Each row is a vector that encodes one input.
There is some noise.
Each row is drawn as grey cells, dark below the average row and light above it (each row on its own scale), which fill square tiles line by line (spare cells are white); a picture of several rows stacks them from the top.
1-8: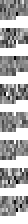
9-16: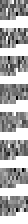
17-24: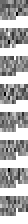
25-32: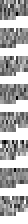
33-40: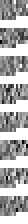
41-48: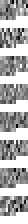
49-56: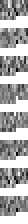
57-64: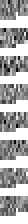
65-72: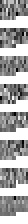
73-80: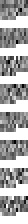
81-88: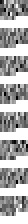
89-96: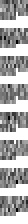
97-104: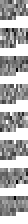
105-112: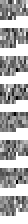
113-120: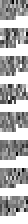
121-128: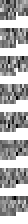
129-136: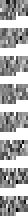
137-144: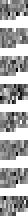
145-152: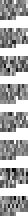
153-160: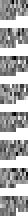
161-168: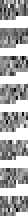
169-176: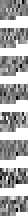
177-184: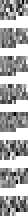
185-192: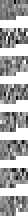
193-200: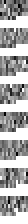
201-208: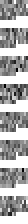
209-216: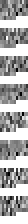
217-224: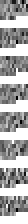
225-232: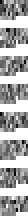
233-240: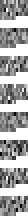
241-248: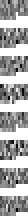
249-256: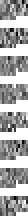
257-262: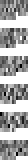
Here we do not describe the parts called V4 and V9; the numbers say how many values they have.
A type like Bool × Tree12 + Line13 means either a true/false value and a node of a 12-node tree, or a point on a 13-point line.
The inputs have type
(Line6 + V9) × (Line10 + V4).
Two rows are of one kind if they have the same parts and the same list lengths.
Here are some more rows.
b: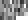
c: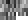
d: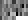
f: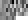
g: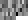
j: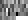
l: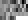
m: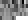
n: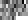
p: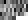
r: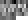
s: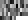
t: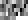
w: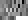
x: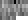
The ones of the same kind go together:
b, f, l, m, p, r, s
c, n, w, x
d, g
j, t

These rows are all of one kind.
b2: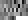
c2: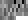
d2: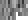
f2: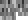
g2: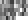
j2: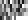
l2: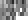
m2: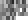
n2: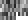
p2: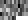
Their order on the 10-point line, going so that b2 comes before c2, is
f2, b2, p2, d2, l2, m2, c2, j2, n2, g2.
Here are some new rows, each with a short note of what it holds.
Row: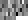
a point on a 6-point line and a value of V4
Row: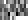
a point on a 6-point line and a point on a 10-point line
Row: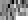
a value of V4 and a value of V9
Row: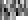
a point on a 6-point line and a point on a 10-point line
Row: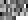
a value of V4 and a value of V9
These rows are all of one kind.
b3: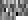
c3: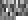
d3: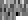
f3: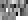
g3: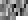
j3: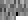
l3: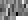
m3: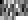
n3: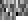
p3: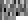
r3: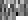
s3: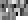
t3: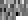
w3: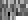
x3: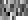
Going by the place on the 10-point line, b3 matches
c3, f3, n3 and s3.
